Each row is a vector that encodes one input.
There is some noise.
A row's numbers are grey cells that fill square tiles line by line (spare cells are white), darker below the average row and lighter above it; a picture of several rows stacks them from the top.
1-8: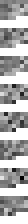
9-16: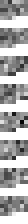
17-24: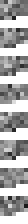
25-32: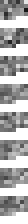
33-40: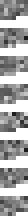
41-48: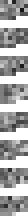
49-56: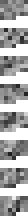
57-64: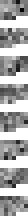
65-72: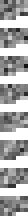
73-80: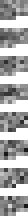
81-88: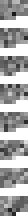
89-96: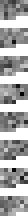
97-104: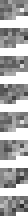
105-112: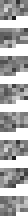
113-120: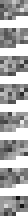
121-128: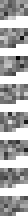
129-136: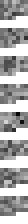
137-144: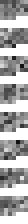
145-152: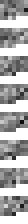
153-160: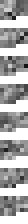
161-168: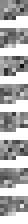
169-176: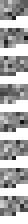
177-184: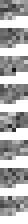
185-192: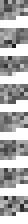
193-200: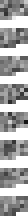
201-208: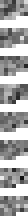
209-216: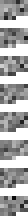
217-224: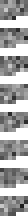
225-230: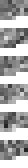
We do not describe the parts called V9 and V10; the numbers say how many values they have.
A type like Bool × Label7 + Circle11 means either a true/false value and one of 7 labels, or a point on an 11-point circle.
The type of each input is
(Bool × Bool × Bool + V10) × Line7 × V9.
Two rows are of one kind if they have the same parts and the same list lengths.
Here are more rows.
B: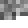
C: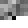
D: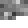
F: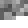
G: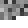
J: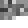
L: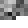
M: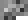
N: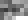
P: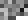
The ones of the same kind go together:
B, C, G, L, M
D, F, J, N, P

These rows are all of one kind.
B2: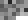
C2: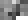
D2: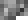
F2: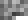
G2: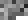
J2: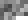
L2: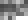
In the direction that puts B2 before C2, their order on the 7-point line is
B2, L2, J2, F2, G2, D2, C2.
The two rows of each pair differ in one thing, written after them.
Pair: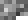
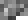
the value of V10
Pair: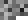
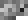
the value of V9
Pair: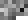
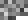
the value of V10
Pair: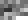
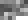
the value of V9
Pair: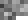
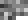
the value of V9
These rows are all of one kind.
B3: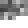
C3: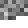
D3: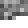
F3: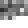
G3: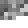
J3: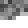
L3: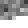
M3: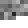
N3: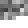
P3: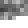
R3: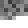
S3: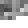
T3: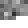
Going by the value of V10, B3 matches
F3, J3, M3 and S3.
